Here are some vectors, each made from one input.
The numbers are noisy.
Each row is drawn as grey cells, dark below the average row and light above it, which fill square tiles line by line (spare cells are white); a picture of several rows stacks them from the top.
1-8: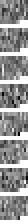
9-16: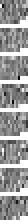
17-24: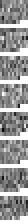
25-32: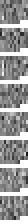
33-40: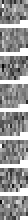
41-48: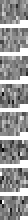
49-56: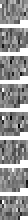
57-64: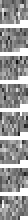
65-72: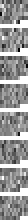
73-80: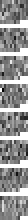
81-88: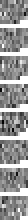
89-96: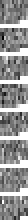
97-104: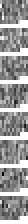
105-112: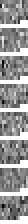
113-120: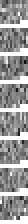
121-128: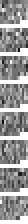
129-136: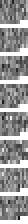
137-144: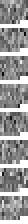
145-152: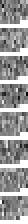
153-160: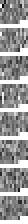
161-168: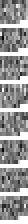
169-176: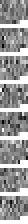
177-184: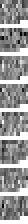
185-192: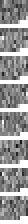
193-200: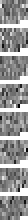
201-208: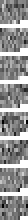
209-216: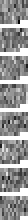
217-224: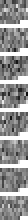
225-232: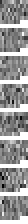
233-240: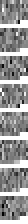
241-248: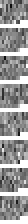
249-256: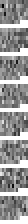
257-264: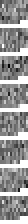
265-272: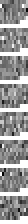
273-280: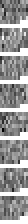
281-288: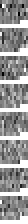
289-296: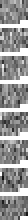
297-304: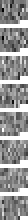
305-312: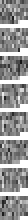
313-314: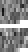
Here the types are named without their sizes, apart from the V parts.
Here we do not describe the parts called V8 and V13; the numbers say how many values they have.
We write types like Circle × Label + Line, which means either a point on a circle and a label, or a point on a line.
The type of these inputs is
Label × Label × V8 × V13.
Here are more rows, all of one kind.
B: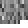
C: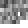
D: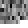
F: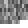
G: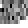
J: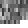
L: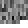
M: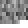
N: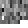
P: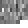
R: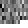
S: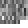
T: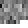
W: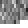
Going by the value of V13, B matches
J, N and S.
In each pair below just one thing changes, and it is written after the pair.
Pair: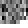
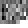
one of the two labels
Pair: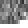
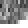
one of the two labels
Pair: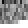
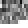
the value of V13
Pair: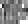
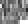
the value of V8
